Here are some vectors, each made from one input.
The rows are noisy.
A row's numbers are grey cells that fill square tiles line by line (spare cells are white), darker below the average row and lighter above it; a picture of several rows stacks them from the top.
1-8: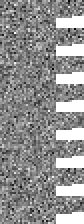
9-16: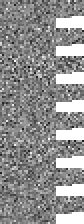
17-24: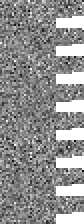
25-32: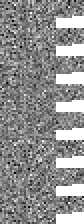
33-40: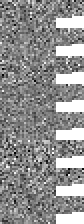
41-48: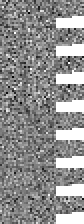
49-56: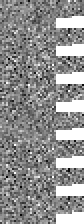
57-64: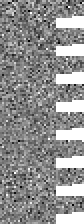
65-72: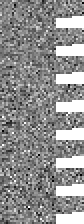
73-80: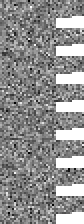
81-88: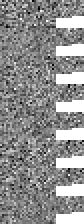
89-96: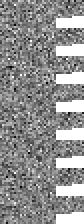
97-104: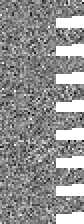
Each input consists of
either a point on a 4-point line, or a point on a 7-point line and a true/false value.
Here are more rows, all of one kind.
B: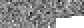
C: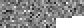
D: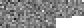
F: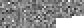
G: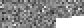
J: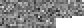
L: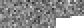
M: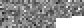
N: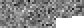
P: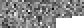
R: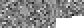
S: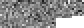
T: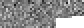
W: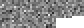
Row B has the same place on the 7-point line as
G, L and M.
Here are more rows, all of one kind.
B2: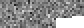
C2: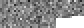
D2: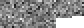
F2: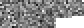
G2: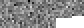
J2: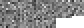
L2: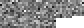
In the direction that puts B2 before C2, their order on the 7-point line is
B2, G2, C2, J2, F2, L2, D2.
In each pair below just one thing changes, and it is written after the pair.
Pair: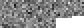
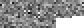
the true/false value
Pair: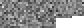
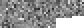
the true/false value
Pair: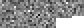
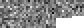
the place on the 7-point line
